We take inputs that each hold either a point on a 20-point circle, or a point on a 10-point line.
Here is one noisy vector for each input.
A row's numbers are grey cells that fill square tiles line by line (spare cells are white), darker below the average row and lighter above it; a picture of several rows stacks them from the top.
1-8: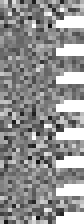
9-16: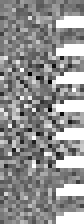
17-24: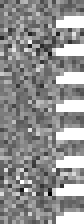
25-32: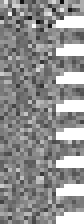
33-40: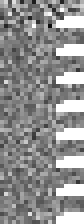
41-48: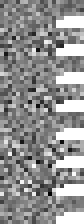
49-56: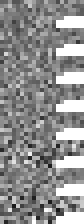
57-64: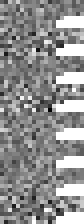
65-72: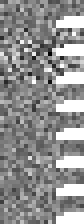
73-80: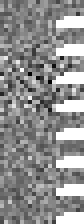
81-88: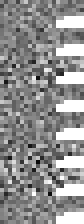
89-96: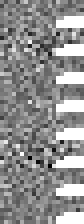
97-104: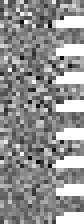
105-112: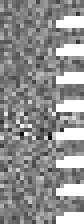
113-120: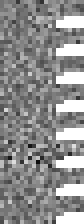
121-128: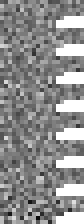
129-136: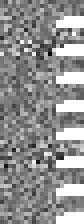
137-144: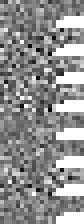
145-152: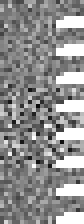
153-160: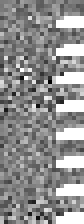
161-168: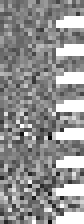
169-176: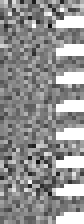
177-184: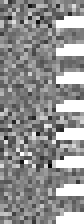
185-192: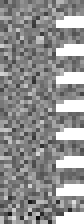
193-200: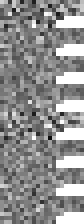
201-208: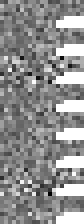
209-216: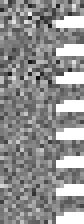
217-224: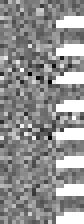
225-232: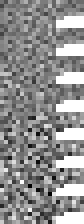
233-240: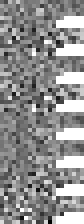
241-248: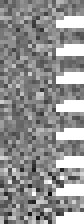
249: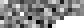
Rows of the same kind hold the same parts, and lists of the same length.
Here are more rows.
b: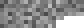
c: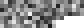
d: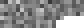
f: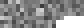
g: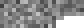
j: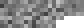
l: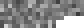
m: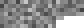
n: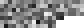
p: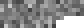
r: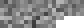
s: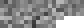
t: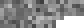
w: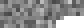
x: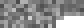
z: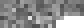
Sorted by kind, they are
b, d, f, g, j, l, m, p, r, s, t, w, x, z
c, n

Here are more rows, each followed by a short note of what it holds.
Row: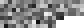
a point on a 10-point line
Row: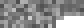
a point on a 20-point circle
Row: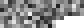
a point on a 10-point line
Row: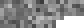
a point on a 20-point circle
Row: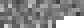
a point on a 20-point circle
